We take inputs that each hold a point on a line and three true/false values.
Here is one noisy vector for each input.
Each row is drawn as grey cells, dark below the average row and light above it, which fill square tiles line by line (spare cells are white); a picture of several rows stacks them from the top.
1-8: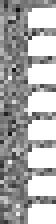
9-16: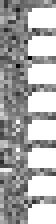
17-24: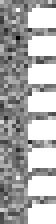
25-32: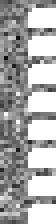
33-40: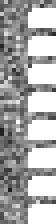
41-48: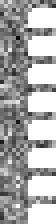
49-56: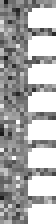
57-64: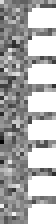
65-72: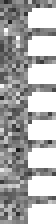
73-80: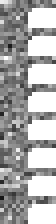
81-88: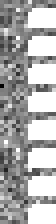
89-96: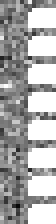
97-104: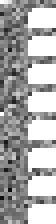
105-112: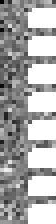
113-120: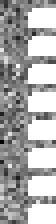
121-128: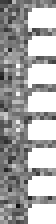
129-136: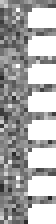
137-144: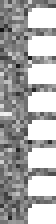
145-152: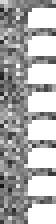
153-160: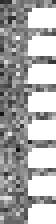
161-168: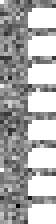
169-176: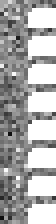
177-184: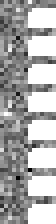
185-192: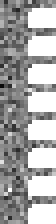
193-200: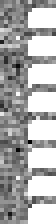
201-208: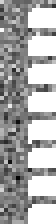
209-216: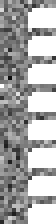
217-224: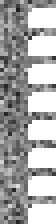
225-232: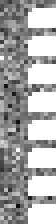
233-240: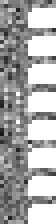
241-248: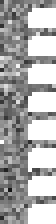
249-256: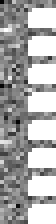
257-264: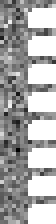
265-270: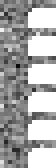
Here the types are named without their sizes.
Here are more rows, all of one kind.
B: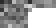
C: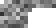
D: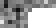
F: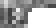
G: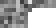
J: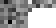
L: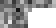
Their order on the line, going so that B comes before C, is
L, B, D, J, G, F, C.
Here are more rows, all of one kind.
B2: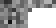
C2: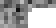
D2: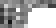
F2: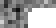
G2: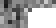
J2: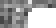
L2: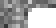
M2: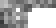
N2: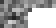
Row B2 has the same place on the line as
F2 and G2.
